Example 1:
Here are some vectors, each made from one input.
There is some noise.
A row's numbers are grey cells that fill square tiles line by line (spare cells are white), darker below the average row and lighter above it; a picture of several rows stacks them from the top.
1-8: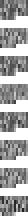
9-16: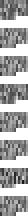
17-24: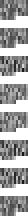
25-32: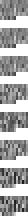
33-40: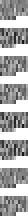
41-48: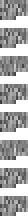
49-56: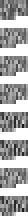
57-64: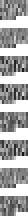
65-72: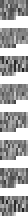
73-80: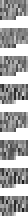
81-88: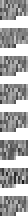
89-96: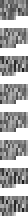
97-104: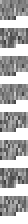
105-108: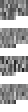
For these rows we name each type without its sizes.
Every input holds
a point on a line.
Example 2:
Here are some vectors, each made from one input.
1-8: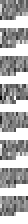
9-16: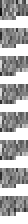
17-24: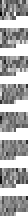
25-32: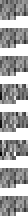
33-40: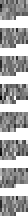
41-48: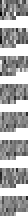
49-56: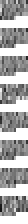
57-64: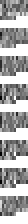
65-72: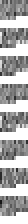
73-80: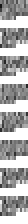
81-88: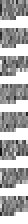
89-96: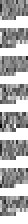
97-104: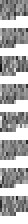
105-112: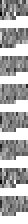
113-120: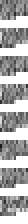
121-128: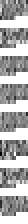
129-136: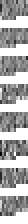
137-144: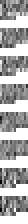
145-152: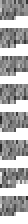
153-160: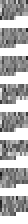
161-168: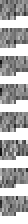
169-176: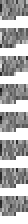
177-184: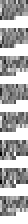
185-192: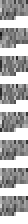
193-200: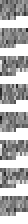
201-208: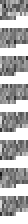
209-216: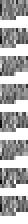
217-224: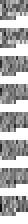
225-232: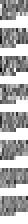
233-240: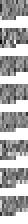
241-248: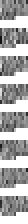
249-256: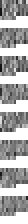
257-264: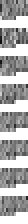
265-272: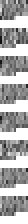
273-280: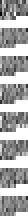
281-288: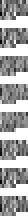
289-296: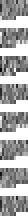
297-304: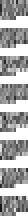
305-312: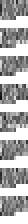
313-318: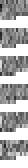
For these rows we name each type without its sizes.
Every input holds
a point on a line.
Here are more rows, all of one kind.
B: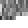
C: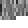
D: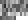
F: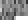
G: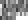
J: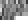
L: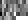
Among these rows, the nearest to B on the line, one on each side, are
G and J.
